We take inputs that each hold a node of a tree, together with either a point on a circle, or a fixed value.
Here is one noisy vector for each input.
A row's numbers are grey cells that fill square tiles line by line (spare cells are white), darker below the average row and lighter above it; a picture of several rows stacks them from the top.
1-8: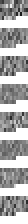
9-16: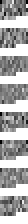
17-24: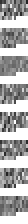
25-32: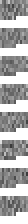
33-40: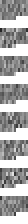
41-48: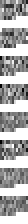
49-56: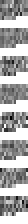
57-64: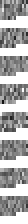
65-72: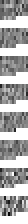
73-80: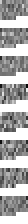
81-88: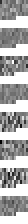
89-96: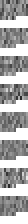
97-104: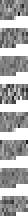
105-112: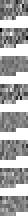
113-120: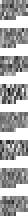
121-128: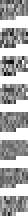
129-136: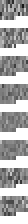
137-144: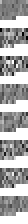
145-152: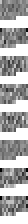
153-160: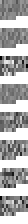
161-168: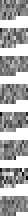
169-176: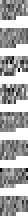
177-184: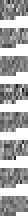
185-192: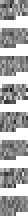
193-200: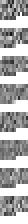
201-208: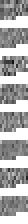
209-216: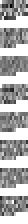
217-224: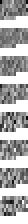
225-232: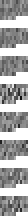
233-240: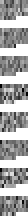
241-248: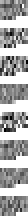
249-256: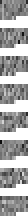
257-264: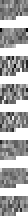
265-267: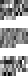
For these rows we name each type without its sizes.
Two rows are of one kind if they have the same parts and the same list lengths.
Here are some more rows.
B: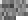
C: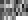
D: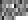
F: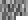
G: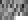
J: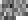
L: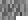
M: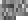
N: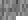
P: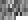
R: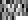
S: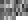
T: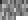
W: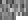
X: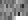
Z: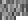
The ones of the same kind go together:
B, C, F, J, L, M, N, P, S
D, G, R, T, W, X, Z

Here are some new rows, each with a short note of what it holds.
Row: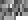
a node of a tree
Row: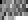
a point on a circle and a node of a tree
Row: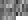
a node of a tree
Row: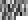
a node of a tree
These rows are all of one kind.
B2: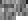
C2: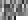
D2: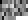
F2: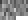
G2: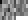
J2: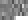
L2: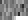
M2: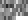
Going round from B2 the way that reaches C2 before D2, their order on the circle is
B2, C2, J2, D2, G2, F2, L2, M2.
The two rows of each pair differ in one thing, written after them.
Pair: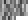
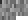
the place on the circle
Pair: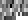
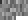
the node of the tree
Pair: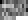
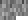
the node of the tree
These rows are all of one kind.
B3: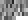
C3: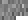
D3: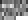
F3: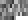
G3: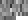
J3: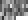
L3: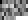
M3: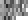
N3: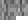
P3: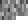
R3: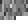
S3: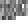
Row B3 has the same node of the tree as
J3 and P3.
